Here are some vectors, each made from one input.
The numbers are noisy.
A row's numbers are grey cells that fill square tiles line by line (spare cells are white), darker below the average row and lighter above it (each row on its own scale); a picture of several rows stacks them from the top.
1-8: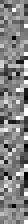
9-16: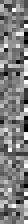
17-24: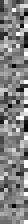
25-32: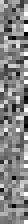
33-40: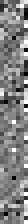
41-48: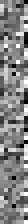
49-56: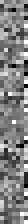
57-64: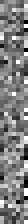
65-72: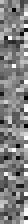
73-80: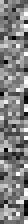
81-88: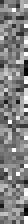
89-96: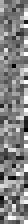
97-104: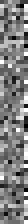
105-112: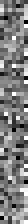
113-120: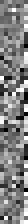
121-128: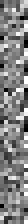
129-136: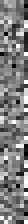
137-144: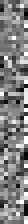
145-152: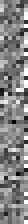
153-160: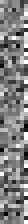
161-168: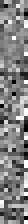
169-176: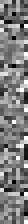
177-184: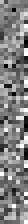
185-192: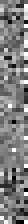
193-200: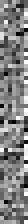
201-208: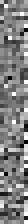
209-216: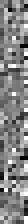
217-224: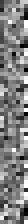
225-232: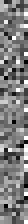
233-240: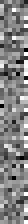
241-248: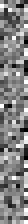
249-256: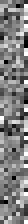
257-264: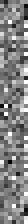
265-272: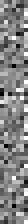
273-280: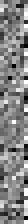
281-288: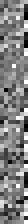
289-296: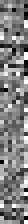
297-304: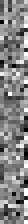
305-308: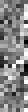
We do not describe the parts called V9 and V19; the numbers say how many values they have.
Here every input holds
a value of V9, together with either a point on a 10-point line, or a true/false value and a value of V19.
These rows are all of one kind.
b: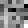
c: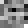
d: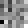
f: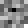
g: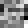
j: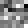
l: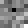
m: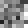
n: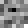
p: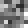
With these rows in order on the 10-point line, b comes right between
d and p.
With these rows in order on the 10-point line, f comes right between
l and m.
